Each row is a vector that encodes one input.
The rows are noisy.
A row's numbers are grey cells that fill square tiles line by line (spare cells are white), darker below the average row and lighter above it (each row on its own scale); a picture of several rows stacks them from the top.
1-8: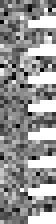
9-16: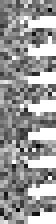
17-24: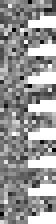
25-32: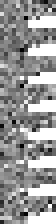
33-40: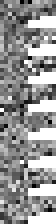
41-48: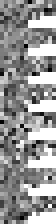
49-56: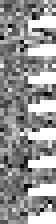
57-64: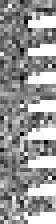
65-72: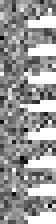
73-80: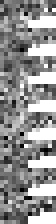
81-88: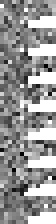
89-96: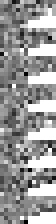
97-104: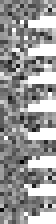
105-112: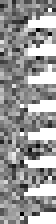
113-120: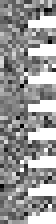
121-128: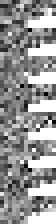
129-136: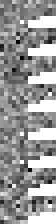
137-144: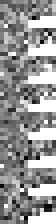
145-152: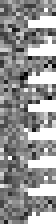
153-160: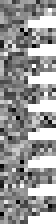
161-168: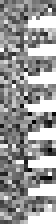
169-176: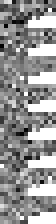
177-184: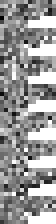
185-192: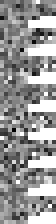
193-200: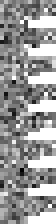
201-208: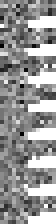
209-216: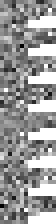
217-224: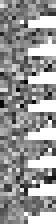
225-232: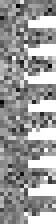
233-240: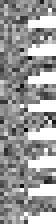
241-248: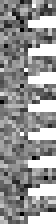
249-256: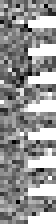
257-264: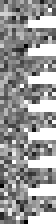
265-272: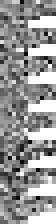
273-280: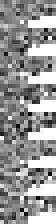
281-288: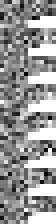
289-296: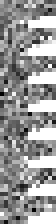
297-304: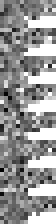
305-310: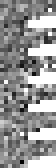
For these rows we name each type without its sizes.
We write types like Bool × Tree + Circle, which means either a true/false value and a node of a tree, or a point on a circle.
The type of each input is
(Circle + Label) × Tree.
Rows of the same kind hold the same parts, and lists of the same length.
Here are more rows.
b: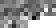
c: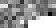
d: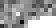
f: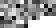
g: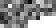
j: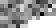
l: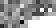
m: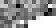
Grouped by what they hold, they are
b, c, f, g, m
d, j, l

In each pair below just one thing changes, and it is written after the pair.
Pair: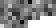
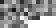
the node of the tree
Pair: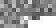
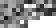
the node of the tree
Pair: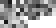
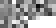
the place on the circle
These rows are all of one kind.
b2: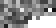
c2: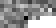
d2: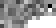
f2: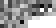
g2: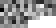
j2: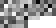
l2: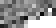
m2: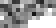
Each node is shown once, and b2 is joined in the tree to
c2.
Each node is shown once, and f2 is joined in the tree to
d2.
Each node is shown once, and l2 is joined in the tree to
c2, d2 and j2.
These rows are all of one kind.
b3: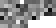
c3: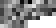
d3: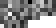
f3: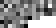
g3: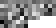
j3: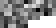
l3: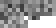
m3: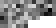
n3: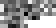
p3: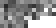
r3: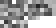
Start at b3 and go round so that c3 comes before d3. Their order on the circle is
b3, c3, d3, n3, g3, p3, r3, f3, j3, m3, l3.
